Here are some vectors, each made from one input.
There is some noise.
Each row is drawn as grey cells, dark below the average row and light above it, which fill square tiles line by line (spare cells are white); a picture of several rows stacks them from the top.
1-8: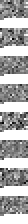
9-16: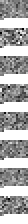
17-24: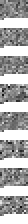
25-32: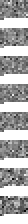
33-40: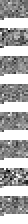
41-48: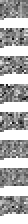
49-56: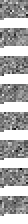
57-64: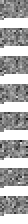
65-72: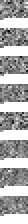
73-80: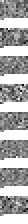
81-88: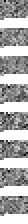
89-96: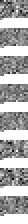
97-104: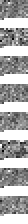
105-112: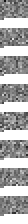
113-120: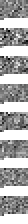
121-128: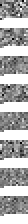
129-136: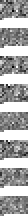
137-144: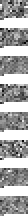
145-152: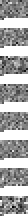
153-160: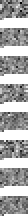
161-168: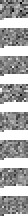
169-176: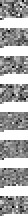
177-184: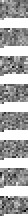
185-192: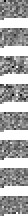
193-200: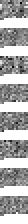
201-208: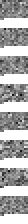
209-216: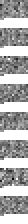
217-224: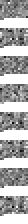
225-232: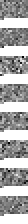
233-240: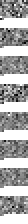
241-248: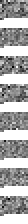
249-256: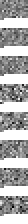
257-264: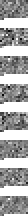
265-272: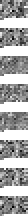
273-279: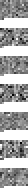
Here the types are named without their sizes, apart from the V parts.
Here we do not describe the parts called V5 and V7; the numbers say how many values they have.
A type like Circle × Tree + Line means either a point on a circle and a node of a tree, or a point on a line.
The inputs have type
(Bool × Bool × Bool × Bool + V7) × V5 + List(Line).
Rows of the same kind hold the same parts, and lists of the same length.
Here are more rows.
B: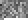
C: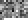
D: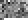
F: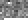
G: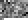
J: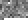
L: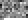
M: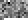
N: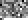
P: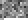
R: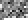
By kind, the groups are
B, J, L
C, R
D, G, M
F, P
N

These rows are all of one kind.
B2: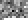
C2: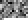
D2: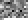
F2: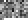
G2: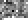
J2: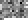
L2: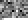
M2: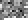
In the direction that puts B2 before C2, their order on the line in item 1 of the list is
D2, M2, B2, J2, G2, F2, C2, L2.
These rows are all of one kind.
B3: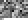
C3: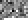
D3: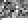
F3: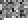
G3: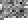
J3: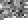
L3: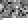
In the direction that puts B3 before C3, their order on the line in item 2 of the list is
F3, B3, G3, J3, L3, C3, D3.
